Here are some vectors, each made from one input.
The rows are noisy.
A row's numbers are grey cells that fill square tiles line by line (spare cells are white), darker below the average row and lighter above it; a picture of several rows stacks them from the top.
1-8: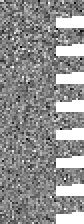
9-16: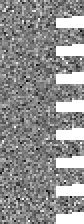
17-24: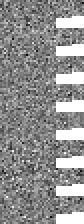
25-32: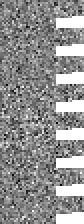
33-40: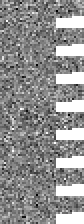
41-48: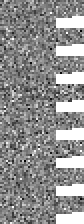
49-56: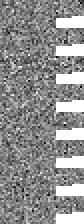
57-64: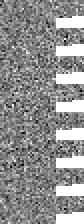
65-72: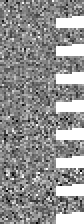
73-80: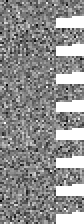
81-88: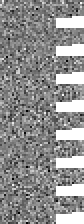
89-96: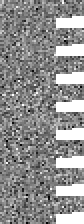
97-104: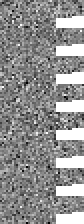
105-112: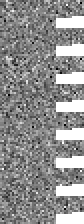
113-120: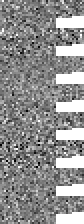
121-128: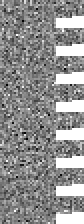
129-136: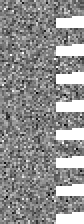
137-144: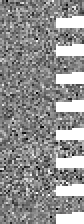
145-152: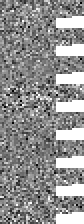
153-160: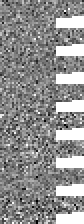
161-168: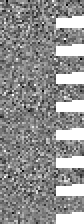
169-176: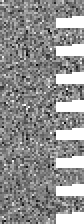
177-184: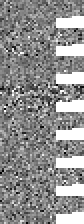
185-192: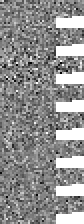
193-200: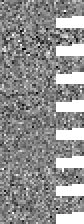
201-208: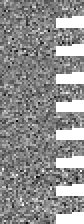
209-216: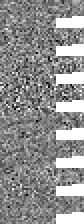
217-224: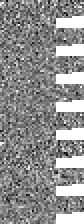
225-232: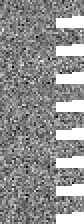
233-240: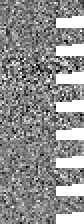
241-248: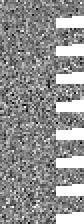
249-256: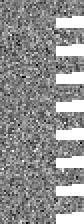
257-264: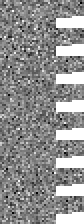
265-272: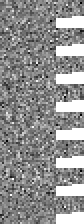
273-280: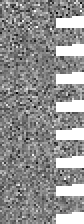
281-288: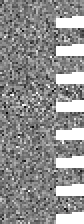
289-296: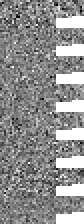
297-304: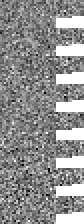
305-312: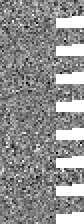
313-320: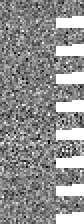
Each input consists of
a point on a 10-point circle, a node of each of three 13-node trees and a true/false value.
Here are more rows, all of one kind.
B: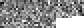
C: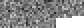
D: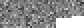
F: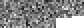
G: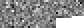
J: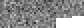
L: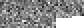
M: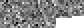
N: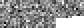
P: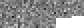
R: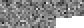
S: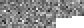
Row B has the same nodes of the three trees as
C, F, J and L.
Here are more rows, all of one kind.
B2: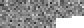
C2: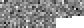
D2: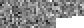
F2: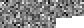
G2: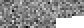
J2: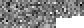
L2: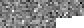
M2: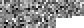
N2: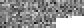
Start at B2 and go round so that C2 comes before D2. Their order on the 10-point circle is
B2, C2, D2, G2, L2, J2, M2, F2, N2.
